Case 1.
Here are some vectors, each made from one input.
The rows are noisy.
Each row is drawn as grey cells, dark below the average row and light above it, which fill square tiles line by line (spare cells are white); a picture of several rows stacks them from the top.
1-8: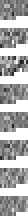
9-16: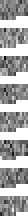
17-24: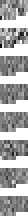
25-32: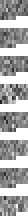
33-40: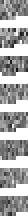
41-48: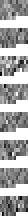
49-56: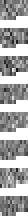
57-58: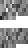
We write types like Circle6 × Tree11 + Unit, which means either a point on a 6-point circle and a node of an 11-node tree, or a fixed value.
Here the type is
List2(Line8).
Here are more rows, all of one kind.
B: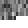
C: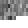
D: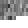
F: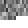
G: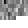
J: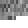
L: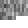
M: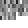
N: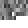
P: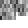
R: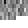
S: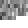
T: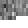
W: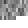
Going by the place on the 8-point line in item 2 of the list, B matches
F, J and M.
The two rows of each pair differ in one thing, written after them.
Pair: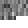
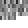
the place on the 8-point line in item 1 of the list
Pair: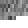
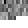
the place on the 8-point line in item 1 of the list
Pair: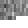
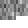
the place on the 8-point line in item 1 of the list
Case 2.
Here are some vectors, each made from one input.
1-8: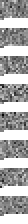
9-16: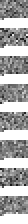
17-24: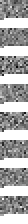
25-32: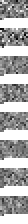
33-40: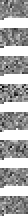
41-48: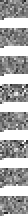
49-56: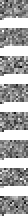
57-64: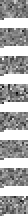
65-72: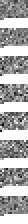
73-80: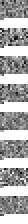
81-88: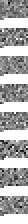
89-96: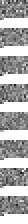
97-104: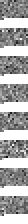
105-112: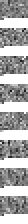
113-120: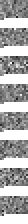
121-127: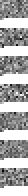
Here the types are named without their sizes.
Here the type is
(Bool × Bool × Bool × Bool + Unit) × Line.
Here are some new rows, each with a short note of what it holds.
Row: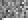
a point on a line
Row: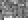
a point on a line and four true/false values
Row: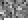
a point on a line and four true/false values
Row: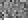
a point on a line and four true/false values
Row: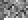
a point on a line
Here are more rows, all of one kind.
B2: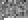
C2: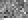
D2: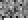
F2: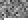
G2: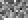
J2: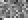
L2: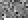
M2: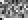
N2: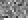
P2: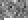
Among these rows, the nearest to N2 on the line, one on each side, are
C2 and F2.
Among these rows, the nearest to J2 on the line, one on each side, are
L2 and M2.
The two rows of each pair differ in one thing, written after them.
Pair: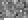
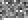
the place on the line
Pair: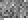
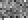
the place on the line
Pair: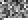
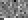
the place on the line
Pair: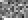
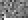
the place on the line
